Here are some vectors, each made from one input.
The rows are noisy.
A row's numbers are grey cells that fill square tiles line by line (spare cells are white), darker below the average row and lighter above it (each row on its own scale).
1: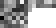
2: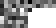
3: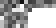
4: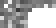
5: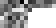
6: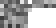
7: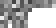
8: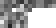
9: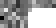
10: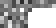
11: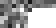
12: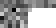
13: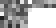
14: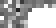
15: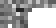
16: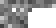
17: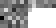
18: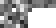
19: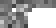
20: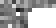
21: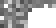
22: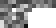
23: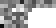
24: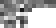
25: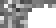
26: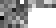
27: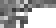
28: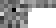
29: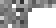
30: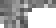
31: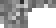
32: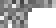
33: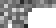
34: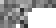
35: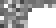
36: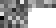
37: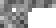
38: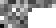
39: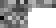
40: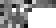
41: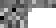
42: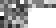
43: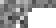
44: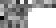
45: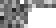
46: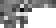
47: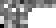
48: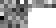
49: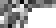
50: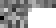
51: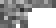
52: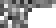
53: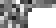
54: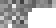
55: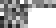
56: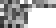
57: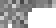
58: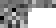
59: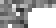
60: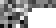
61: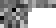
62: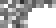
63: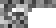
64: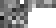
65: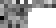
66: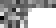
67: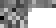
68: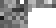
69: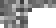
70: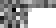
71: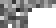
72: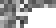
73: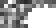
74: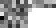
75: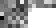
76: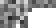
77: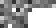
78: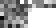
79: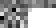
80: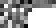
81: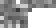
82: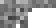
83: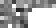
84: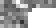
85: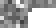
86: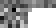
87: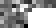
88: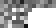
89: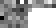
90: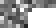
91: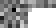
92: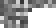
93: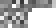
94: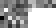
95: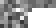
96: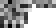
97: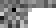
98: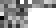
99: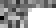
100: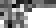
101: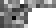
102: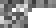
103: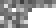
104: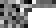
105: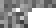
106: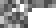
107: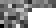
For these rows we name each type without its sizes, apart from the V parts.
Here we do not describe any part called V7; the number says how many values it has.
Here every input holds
either a point on a line, or a true/false value and a value of V7.
